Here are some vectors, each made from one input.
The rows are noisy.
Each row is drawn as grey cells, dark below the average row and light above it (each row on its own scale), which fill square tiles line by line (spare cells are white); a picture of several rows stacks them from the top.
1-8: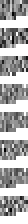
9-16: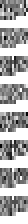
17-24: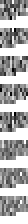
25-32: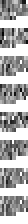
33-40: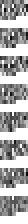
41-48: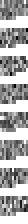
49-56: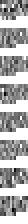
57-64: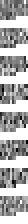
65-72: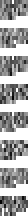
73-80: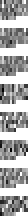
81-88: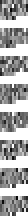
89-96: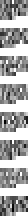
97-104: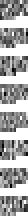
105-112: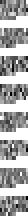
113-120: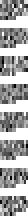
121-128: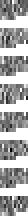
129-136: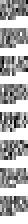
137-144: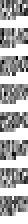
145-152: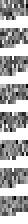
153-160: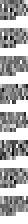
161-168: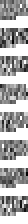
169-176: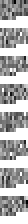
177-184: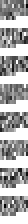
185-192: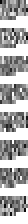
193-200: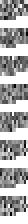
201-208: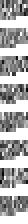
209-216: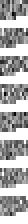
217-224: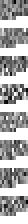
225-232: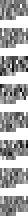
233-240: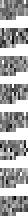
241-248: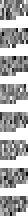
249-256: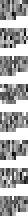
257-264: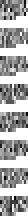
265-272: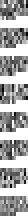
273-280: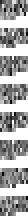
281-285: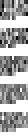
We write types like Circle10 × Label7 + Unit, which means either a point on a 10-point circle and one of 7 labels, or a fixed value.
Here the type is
Bool × Bool × Bool × Bool × Line6 + Label8.
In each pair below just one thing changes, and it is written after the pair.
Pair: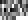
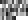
the place on the 6-point line
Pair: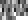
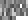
one of the four true/false values
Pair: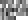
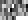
the place on the 6-point line
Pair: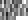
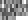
the place on the 6-point line
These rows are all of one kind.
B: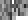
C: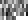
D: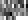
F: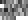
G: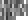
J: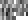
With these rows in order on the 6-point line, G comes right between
C and D.
